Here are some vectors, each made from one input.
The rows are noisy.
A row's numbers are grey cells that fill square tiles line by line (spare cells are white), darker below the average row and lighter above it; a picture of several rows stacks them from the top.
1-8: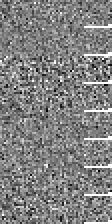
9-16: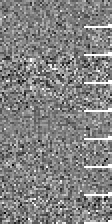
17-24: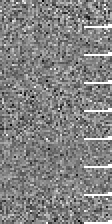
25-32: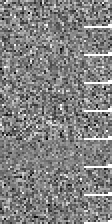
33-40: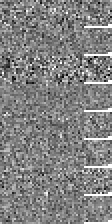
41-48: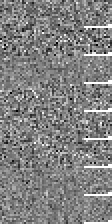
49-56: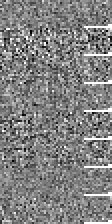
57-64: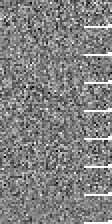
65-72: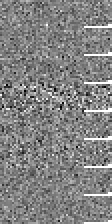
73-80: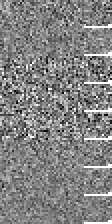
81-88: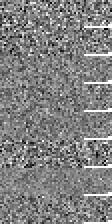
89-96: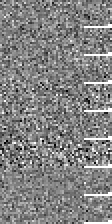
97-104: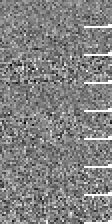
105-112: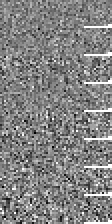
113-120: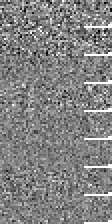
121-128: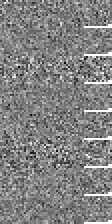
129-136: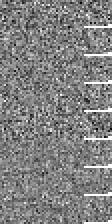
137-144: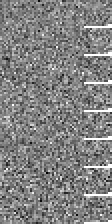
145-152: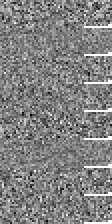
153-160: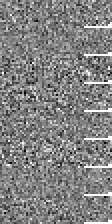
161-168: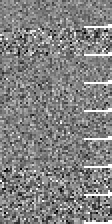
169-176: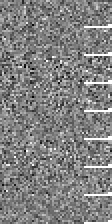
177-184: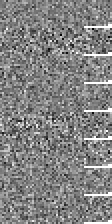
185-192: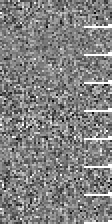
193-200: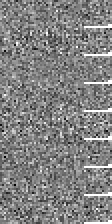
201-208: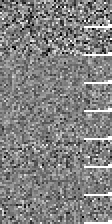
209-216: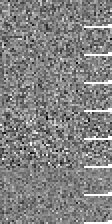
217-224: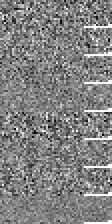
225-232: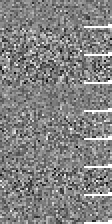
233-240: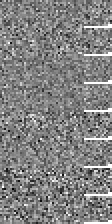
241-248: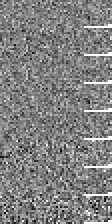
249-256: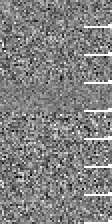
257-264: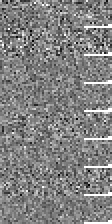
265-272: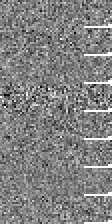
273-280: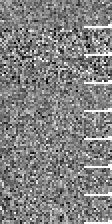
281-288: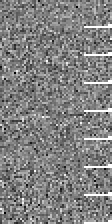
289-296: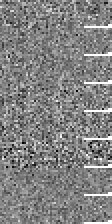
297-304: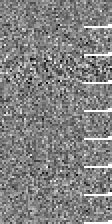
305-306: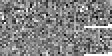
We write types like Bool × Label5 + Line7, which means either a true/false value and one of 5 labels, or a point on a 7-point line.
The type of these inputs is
Bool × Bool × Bool × Tree12 + List3(Line9).
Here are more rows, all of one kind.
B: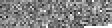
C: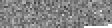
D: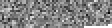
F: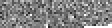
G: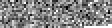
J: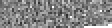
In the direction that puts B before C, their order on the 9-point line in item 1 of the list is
G, D, F, B, C, J.
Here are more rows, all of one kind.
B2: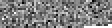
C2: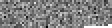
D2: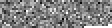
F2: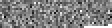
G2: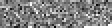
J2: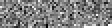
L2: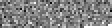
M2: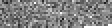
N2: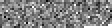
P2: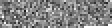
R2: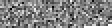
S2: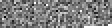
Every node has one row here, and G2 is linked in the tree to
J2.
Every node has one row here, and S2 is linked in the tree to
B2, C2, D2 and L2.
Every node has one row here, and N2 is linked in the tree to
D2 and F2.
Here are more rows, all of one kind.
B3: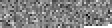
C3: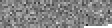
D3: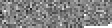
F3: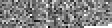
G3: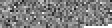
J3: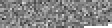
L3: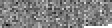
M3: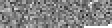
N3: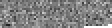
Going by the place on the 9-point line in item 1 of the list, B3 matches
D3, L3 and N3.
